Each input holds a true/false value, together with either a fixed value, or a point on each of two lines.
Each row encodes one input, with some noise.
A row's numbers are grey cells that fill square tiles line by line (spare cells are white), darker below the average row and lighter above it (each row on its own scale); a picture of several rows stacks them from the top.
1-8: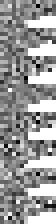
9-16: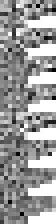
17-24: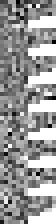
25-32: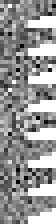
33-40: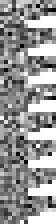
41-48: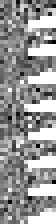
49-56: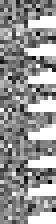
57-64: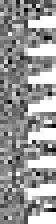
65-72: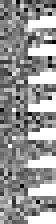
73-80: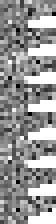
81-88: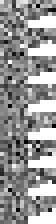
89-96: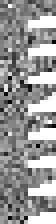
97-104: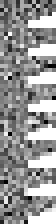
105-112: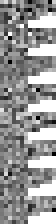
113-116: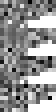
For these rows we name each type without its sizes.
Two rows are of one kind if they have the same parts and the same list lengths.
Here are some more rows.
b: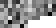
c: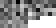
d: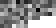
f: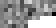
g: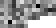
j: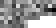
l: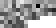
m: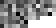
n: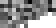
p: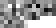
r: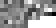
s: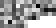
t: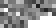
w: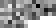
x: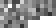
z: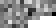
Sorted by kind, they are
b, c, d, g, j, l, m, n, p, s, t, w, x
f, r, z

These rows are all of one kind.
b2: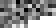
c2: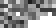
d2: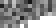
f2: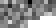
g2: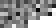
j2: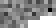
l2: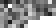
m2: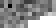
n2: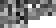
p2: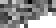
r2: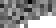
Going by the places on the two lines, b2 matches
d2 and r2.
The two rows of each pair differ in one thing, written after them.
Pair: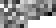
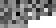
the place on one of the two lines
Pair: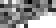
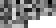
the true/false value
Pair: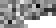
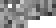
the true/false value
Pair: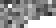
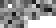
the true/false value
